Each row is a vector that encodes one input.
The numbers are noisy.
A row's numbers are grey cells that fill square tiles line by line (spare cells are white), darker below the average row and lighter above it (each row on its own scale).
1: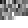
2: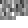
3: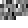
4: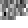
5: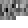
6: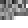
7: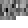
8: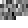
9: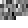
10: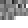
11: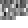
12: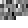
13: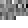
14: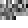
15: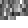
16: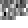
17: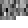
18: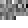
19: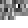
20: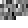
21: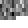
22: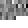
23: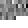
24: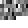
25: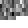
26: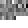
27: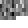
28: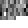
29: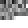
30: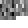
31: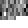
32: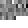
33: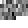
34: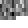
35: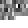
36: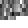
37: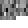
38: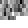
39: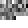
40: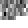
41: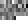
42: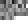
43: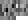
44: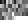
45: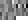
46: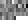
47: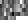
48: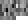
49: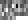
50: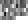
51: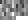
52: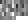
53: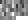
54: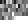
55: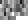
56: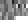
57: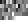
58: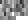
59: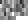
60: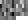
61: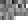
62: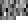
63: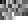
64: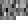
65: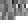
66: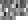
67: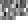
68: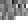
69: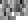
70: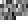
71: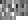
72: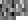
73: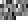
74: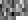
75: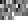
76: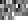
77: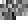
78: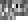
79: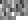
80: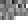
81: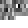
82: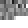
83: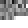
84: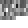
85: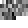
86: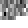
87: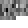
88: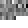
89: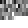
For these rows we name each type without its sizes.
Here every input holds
three true/false values.
